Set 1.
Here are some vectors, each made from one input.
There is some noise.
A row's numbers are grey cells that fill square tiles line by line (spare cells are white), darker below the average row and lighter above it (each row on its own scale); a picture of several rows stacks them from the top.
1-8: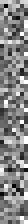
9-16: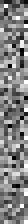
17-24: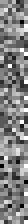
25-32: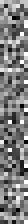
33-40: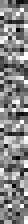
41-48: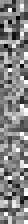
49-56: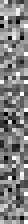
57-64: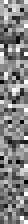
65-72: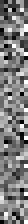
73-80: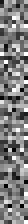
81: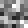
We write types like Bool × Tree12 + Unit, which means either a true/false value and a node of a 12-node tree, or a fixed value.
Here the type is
Bool × Bool × Bool × Bool.
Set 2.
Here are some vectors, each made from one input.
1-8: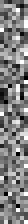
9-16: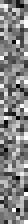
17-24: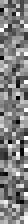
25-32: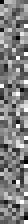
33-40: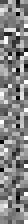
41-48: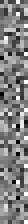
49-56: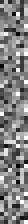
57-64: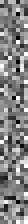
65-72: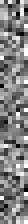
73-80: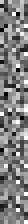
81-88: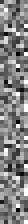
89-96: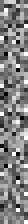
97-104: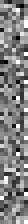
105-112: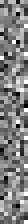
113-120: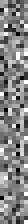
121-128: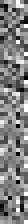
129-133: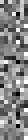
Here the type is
Bool × Bool × Bool × Bool.
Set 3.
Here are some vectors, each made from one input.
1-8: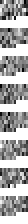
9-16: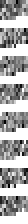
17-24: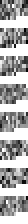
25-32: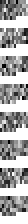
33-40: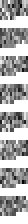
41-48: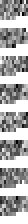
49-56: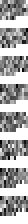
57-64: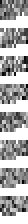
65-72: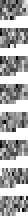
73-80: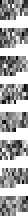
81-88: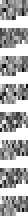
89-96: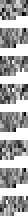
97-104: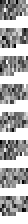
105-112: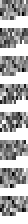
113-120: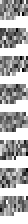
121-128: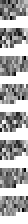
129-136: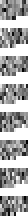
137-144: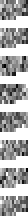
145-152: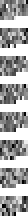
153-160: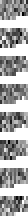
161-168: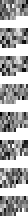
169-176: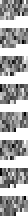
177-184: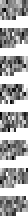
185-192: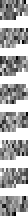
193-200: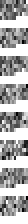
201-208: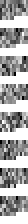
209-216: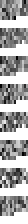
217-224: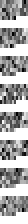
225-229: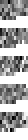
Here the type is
Label5.
